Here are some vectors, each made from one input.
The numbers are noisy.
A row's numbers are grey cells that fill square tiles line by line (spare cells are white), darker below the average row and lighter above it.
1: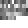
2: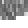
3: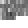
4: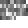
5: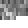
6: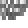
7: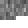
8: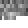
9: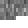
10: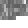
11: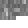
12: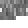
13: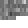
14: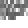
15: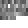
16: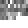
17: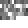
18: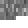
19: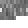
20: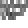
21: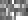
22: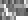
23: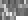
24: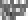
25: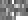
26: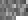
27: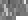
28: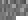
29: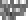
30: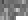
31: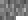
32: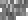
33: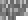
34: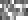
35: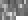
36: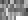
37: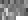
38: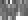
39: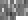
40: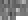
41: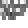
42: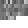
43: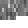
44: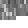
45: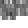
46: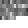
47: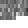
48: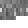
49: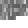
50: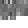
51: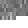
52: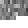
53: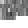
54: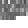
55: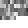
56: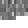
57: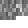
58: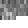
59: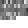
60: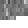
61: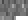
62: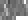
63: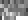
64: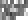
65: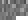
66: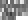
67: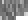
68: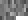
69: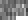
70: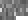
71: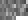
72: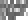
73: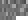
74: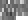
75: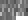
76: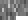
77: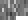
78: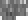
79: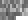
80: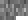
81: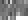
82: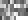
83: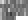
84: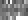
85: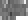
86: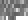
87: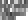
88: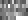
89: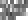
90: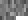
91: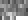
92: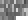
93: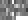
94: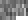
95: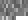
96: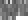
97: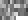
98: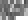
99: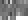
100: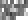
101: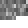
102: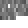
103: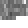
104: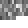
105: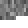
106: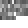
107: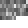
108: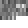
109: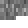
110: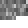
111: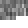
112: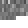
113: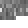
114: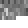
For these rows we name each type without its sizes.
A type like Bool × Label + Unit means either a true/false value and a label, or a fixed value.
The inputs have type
Label + Line × Line.
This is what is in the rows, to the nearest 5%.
About 60% of them hold a label. The rest hold a point on each of two lines.
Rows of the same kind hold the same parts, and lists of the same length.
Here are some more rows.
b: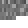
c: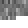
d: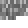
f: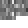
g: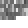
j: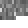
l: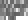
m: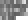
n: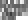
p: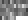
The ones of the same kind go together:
b, f, g, j, n, p
c, d, l, m

